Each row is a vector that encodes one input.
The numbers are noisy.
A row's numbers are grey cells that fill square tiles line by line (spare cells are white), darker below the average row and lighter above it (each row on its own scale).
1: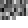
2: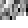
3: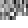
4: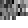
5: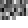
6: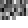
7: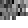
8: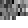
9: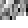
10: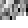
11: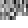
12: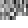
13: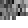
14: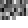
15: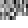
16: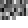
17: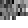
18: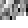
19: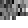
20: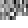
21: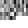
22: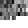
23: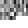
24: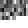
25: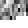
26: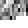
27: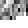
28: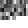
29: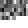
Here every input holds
a point on a 4-point line.
